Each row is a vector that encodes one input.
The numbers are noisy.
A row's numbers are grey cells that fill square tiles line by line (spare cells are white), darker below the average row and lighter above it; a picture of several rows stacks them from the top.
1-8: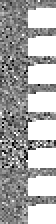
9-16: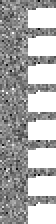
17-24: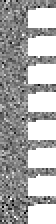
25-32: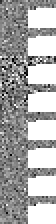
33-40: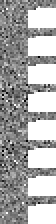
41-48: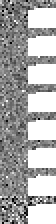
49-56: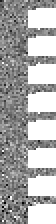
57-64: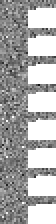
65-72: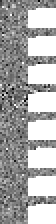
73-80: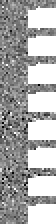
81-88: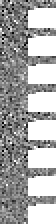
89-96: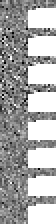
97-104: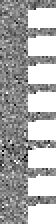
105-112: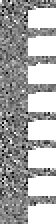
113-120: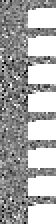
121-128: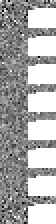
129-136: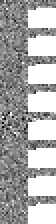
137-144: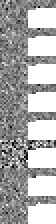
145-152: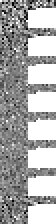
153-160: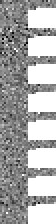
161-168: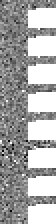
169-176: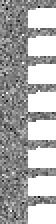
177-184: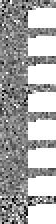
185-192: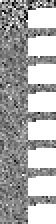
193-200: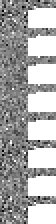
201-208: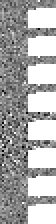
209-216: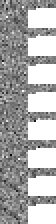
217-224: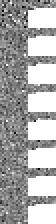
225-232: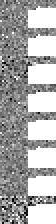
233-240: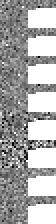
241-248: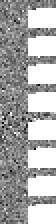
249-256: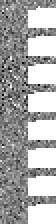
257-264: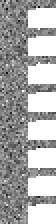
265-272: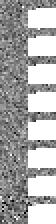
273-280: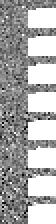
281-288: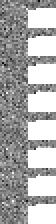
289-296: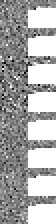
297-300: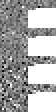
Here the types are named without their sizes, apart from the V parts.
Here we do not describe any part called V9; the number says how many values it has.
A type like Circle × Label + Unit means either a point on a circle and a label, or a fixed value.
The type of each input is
List(Bool × (Line + V9)).
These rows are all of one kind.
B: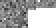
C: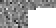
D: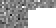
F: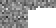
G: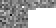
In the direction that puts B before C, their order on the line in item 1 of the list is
G, D, F, B, C.
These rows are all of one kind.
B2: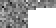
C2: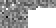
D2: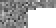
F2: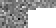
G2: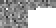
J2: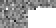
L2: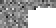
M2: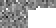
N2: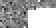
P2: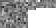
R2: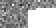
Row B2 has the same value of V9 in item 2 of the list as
M2 and P2.
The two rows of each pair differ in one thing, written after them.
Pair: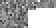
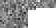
the place on the line in item 2 of the list
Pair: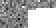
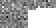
the true/false value in item 1 of the list
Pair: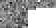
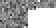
the place on the line in item 1 of the list
